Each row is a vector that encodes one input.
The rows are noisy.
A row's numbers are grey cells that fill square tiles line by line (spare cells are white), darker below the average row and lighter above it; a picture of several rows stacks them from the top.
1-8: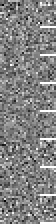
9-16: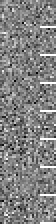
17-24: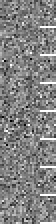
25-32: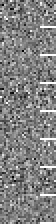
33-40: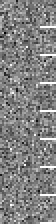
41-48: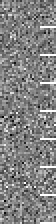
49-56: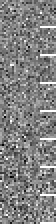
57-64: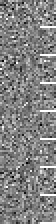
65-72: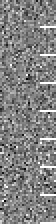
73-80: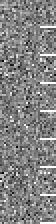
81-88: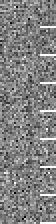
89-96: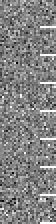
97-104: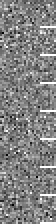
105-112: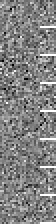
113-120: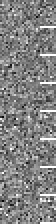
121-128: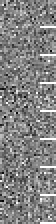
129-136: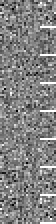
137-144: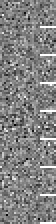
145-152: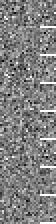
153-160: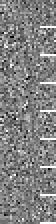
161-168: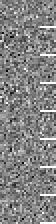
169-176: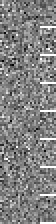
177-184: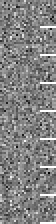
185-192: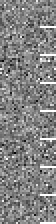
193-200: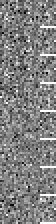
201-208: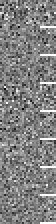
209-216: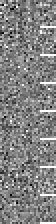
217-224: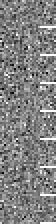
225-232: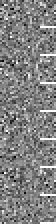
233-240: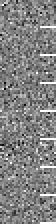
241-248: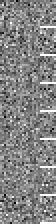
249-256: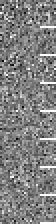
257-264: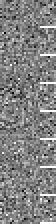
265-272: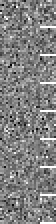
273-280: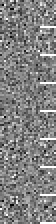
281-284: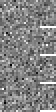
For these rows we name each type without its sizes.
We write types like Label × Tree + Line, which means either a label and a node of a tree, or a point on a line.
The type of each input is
(Label + Tree) × List(Line) × (Tree + Unit).
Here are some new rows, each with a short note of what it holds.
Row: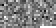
a node of a tree, together with the empty list
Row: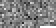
a label, together with a list of one item
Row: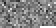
a node of each of two trees, together with a list of two items
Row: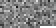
a node of a tree, together with a list of two items
